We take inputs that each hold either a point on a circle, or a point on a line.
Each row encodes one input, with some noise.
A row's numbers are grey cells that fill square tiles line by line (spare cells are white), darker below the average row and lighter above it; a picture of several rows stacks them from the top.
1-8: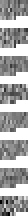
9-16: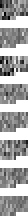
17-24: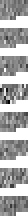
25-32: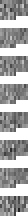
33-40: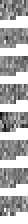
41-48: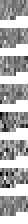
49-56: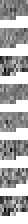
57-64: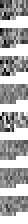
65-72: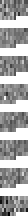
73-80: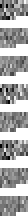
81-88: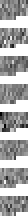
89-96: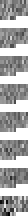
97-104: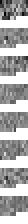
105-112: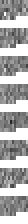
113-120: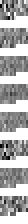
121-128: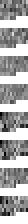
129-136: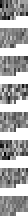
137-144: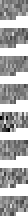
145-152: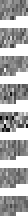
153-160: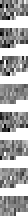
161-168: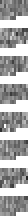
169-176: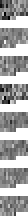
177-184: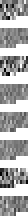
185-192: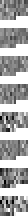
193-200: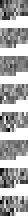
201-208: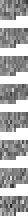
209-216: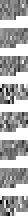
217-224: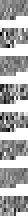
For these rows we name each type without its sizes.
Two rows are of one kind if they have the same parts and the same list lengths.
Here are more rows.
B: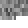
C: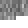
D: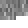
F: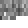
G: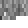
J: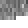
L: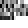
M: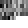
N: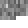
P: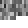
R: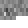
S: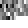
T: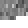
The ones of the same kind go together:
B, C, D, F, G, J, N, P, R, T
L, M, S

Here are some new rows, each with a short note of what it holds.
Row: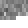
a point on a circle
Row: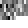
a point on a line
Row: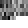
a point on a line
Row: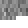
a point on a circle
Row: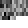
a point on a line
